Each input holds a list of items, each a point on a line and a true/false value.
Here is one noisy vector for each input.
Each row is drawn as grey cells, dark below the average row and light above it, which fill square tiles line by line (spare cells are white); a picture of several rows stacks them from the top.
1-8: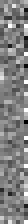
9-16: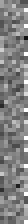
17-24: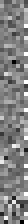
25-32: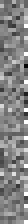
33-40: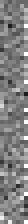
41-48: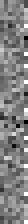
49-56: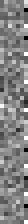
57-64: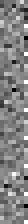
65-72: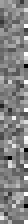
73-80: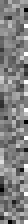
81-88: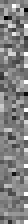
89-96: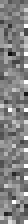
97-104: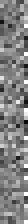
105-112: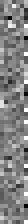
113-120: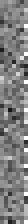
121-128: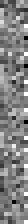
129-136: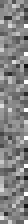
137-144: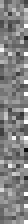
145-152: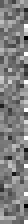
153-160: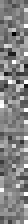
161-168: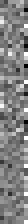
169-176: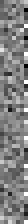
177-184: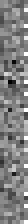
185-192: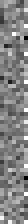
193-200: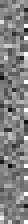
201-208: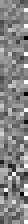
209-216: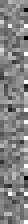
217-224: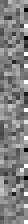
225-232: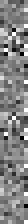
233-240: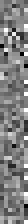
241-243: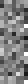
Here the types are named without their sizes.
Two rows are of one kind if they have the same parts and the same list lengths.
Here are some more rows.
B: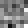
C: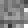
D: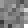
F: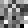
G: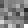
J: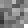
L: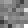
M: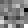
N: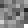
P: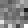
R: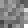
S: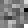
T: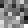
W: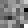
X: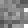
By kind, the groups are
B, C, D, J, L, R, X
F
G, M, N, P, S, T, W

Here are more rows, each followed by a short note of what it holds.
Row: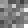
a list of one item
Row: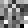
the empty list
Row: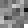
a list of two items
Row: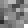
a list of one item
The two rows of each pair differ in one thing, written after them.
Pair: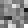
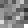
the true/false value in item 2 of the list
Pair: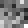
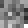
the place on the line in item 2 of the list
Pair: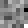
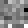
the true/false value in item 1 of the list
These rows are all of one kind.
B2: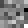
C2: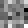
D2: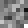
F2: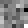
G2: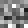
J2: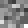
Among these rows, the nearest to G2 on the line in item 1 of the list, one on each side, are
C2 and J2.
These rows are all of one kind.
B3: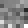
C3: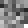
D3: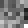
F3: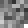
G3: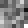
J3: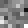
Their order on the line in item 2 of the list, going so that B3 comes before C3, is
J3, D3, G3, B3, F3, C3.
